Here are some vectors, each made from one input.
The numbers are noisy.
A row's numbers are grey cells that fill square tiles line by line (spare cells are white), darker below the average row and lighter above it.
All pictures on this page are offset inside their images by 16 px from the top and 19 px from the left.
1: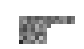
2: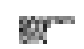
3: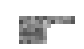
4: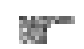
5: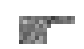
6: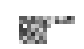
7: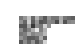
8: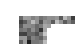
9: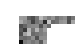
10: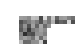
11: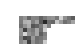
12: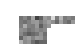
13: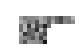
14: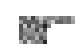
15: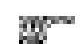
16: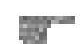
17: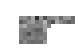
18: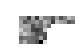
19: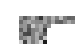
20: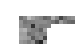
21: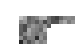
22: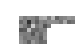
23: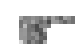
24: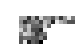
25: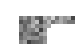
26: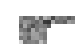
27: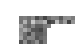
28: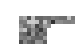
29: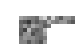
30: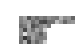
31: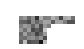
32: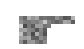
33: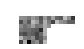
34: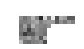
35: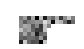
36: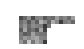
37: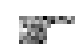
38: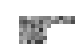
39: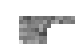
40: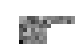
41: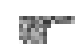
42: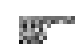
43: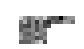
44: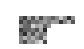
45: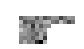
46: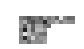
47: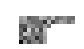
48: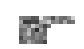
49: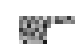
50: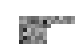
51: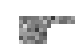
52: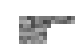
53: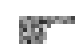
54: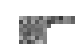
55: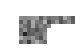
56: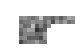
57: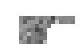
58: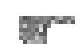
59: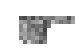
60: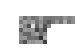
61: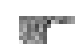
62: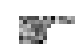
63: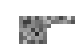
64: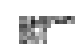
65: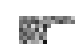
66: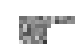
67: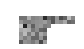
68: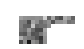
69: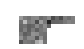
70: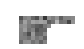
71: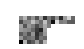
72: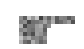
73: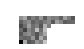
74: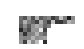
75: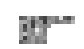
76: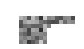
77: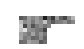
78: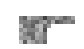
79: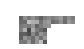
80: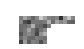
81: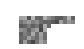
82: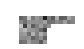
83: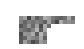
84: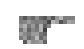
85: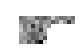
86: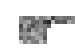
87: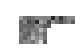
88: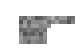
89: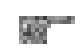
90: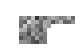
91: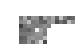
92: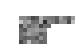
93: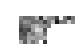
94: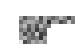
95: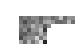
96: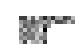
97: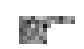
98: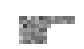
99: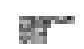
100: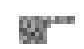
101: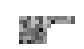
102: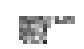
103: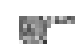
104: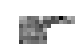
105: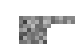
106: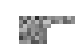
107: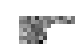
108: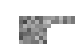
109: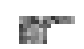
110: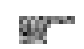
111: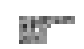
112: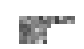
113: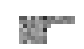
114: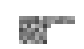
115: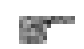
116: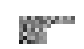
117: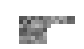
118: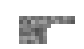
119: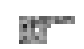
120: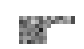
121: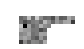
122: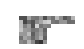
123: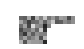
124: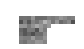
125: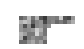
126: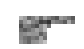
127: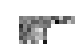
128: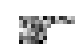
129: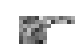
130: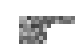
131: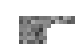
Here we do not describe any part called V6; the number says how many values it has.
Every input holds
one of 5 labels, together with either a point on a 4-point line and a value of V6, or a point on a 7-point line.
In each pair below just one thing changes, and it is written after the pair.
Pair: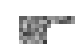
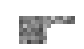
the value of V6
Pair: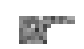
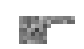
the place on the 4-point line
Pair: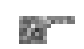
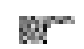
the place on the 4-point line
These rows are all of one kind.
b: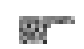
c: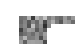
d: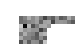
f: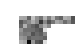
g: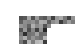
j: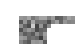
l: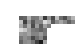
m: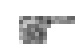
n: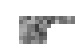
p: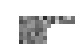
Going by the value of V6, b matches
d and n.
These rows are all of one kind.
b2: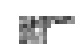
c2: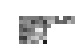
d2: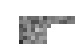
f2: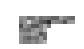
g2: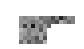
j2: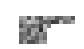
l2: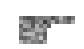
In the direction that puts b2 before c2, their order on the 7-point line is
g2, j2, l2, f2, b2, d2, c2.
